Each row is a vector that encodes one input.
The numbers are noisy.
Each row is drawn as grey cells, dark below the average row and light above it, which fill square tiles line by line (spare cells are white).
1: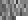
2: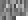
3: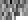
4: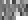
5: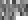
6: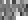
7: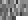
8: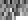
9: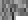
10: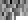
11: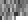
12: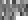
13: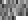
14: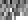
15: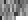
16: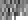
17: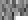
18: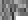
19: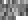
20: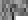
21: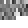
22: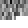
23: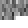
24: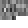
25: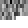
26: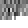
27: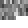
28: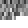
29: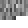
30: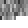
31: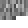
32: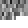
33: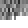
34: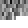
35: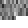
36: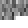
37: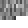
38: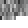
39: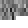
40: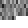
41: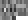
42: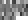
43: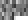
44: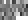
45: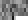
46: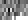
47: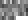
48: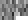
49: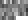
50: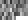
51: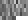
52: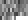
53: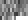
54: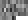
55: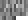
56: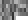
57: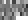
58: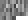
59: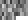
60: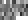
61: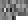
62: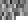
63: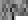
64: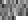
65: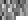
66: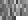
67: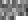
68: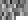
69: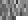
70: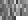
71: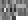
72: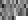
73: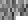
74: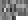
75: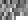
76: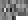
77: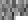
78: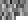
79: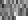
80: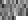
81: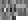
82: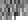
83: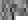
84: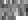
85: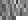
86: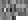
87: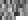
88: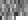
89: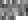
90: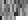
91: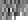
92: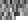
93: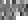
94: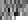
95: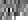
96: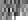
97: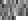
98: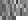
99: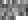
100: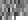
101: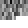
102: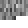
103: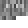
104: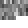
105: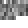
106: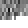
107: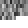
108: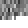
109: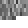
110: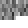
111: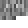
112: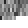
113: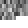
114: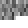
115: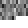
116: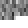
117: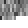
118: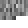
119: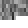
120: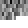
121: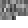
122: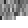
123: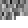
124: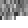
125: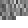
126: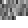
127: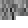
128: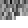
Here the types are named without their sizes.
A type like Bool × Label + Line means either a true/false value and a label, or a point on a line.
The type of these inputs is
Bool × Line + Circle.
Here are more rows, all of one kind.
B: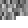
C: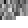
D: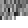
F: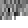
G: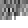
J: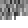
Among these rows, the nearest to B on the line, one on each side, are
C and D.
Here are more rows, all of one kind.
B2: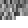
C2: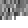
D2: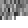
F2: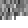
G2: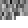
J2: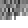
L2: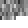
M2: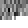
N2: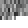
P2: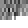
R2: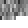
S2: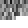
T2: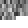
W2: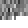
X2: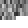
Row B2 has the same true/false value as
G2, S2, T2 and X2.
